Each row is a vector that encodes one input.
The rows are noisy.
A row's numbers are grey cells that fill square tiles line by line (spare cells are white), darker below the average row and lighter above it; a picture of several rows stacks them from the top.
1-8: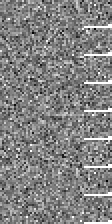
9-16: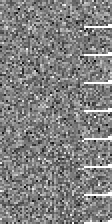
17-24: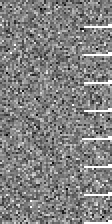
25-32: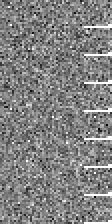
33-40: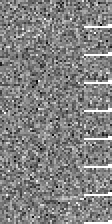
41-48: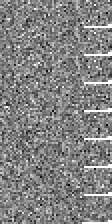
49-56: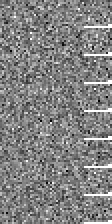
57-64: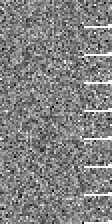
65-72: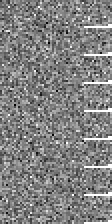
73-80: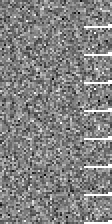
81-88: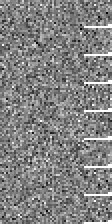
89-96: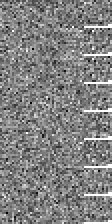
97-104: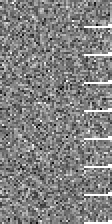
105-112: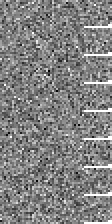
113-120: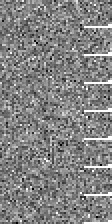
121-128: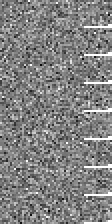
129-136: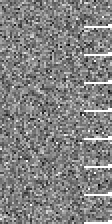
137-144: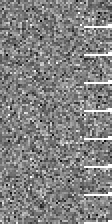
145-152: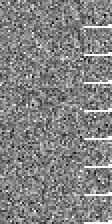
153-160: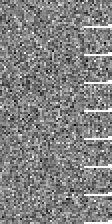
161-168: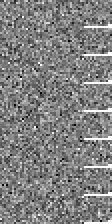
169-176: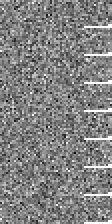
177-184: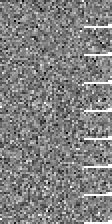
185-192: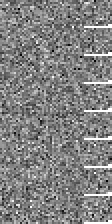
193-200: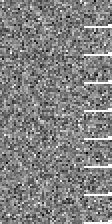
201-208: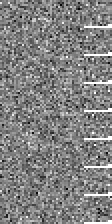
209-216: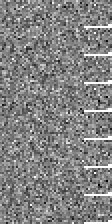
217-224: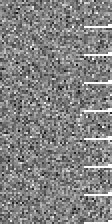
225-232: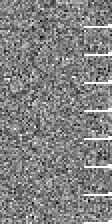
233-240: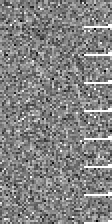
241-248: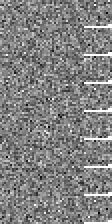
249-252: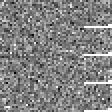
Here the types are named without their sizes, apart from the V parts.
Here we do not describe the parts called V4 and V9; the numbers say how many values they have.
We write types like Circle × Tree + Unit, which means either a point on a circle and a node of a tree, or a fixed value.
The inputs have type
(Bool × Bool × Bool + V9) × V4 + List(Circle).
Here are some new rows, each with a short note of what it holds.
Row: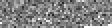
three true/false values and a value of V4
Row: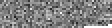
three true/false values and a value of V4
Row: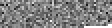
a list of one item
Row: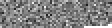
a list of one item
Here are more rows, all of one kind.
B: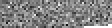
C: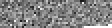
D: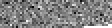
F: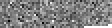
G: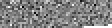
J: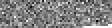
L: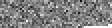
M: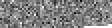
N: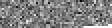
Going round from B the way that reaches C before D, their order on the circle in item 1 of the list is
B, C, D, G, N, L, M, F, J.
